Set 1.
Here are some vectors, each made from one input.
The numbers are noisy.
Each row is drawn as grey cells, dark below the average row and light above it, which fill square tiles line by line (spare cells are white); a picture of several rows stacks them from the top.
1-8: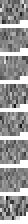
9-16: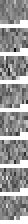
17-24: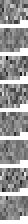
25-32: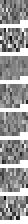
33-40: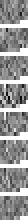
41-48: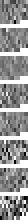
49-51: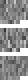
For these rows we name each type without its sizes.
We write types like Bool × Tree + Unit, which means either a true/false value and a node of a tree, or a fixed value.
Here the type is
Tree + Unit.
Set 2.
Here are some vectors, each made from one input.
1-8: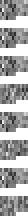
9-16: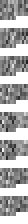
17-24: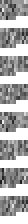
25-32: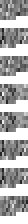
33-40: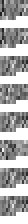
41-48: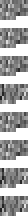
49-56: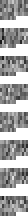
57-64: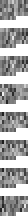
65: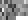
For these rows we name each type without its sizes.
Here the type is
Label.
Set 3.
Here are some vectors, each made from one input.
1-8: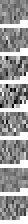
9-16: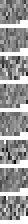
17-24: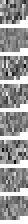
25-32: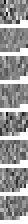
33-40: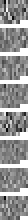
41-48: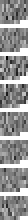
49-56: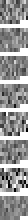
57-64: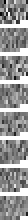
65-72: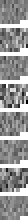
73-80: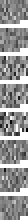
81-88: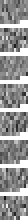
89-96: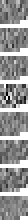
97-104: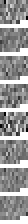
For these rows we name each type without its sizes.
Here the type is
Tree.
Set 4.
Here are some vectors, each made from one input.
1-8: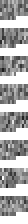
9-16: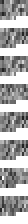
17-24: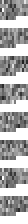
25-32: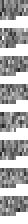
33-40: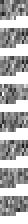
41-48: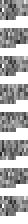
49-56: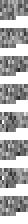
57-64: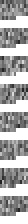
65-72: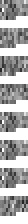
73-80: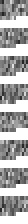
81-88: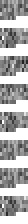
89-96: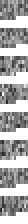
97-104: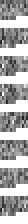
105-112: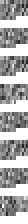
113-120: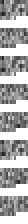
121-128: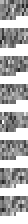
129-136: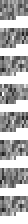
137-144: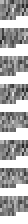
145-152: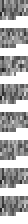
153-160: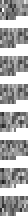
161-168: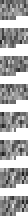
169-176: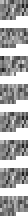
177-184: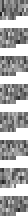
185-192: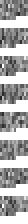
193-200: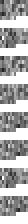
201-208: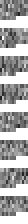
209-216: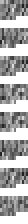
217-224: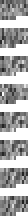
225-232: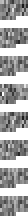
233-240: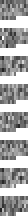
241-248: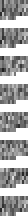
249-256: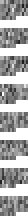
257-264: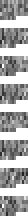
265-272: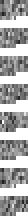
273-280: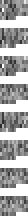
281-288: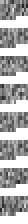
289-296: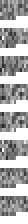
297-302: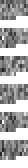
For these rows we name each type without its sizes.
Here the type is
Label.
